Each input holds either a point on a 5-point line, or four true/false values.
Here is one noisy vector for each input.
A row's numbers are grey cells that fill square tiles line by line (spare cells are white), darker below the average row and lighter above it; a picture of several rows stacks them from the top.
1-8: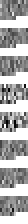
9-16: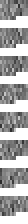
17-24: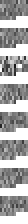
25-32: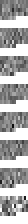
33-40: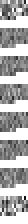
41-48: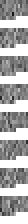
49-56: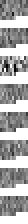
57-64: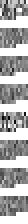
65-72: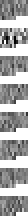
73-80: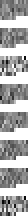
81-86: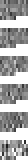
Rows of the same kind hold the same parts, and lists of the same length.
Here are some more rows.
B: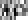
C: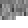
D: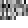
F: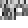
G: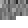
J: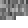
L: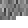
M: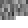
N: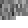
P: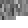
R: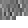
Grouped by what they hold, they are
B, D, F
C, G, J, L, M, N, P, R

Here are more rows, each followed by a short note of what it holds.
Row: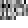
a point on a 5-point line
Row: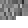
four true/false values
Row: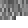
four true/false values
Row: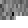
four true/false values
